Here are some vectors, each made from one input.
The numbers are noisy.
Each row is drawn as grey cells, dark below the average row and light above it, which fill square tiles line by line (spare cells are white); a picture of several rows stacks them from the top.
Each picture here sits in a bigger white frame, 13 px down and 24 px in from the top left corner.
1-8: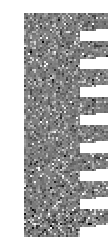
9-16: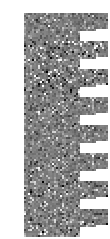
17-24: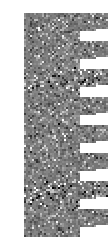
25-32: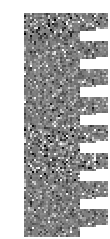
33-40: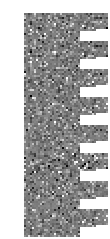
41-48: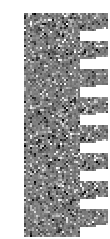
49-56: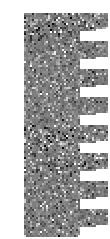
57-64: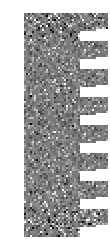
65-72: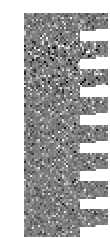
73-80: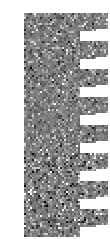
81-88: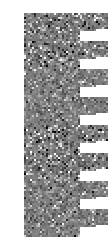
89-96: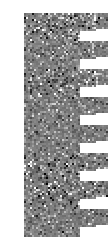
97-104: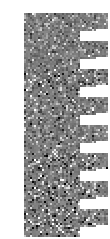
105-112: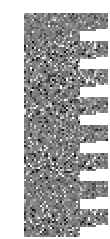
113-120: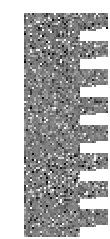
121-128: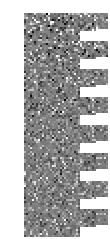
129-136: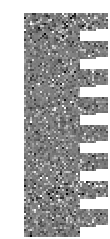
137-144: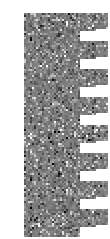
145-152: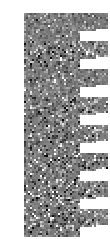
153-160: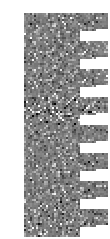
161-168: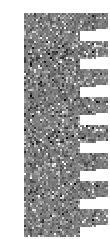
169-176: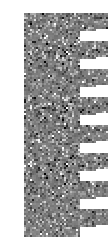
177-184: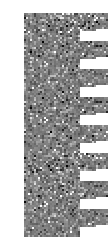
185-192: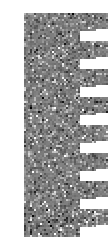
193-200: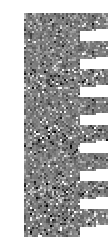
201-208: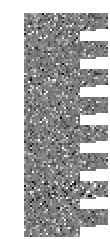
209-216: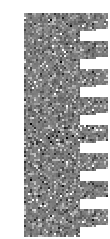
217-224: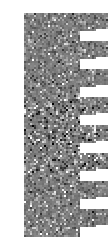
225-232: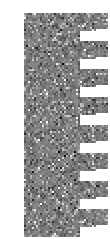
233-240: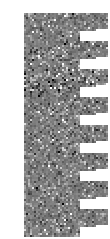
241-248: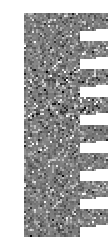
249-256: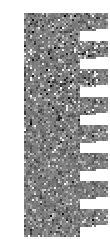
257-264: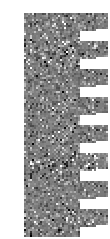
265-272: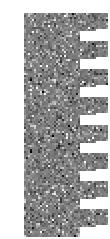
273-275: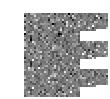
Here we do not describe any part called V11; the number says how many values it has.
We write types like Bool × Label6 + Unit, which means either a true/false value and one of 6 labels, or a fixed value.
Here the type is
(Bool × (Circle8 + Unit) × Circle10 + V11) × Label6.
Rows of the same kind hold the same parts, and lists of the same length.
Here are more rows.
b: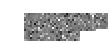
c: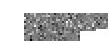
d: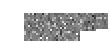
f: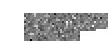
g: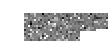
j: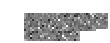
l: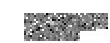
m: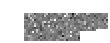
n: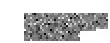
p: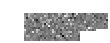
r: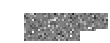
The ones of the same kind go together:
b, c, p, r
d, f, g, j, m
l, n

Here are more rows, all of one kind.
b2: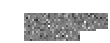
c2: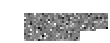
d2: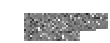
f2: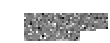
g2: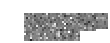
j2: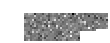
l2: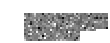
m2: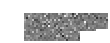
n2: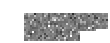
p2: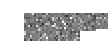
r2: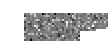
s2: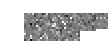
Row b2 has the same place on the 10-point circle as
c2, f2, g2 and l2.
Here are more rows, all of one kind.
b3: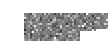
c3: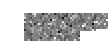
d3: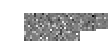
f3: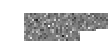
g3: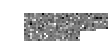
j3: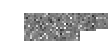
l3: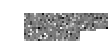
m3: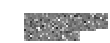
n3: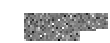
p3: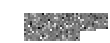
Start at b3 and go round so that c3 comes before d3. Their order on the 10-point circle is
b3, j3, l3, n3, f3, g3, c3, m3, p3, d3.
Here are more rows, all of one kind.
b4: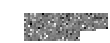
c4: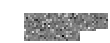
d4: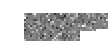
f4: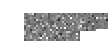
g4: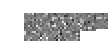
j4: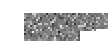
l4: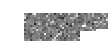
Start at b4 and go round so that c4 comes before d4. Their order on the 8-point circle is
b4, l4, j4, f4, c4, d4, g4.
